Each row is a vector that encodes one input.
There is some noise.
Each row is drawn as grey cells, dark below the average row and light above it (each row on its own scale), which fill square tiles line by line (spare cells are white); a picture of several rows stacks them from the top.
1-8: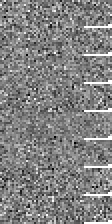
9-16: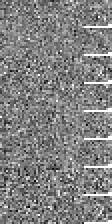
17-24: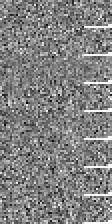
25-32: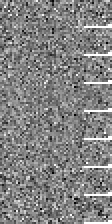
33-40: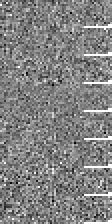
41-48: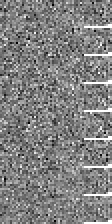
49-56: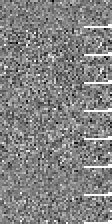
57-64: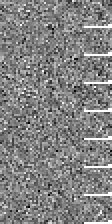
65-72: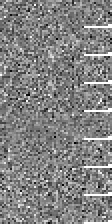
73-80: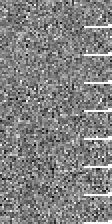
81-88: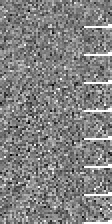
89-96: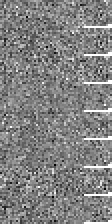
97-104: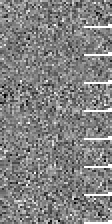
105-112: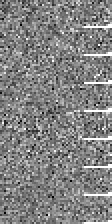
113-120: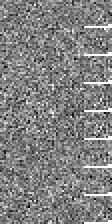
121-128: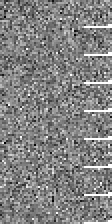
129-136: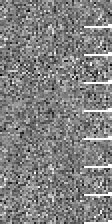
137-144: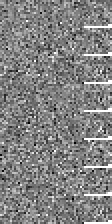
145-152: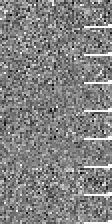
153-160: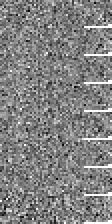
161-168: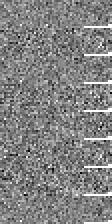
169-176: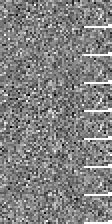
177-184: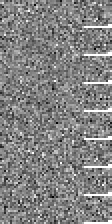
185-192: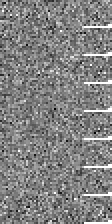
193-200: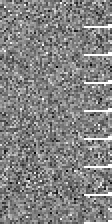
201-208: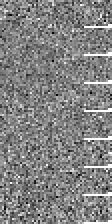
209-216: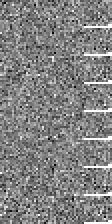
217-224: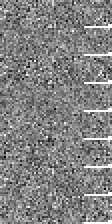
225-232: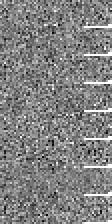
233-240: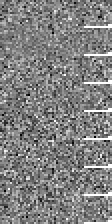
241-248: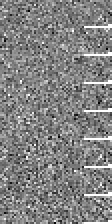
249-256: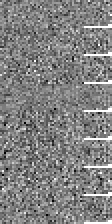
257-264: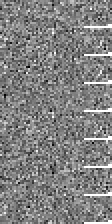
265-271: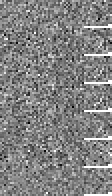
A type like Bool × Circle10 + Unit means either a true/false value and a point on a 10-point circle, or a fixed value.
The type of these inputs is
List2(Bool × (Label11 + Line7)).
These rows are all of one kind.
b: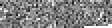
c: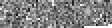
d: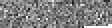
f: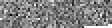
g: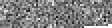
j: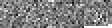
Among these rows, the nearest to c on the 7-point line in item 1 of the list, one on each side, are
d and f.
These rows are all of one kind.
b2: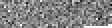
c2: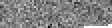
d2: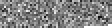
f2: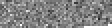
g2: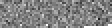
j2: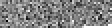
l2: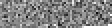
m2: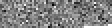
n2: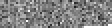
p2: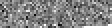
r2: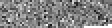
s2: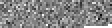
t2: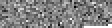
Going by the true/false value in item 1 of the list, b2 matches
f2, g2, l2 and s2.
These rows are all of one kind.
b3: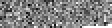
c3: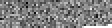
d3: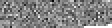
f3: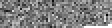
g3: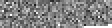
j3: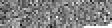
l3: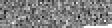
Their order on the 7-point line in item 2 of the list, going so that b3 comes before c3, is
d3, g3, b3, f3, j3, l3, c3.
